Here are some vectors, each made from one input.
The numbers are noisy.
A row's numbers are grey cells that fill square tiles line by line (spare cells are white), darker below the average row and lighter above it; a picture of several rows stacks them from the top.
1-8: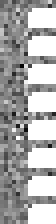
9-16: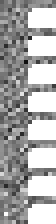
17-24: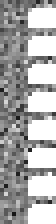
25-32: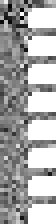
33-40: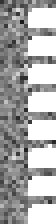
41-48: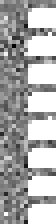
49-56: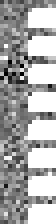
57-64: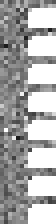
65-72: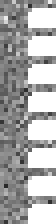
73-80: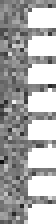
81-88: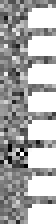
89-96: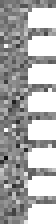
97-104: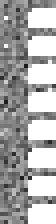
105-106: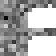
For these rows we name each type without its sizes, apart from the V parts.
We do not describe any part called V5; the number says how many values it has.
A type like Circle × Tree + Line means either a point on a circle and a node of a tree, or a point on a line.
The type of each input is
Bool × Bool × Bool × (Tree + V5) + Unit.
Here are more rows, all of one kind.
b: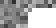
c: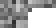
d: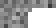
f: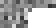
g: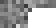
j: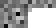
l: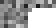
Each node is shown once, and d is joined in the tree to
f and g.
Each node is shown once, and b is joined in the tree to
c and g.
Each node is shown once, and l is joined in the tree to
j.
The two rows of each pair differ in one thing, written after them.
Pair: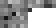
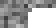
the node of the tree
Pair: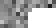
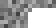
one of the three true/false values
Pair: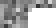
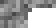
one of the three true/false values
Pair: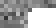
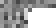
one of the three true/false values
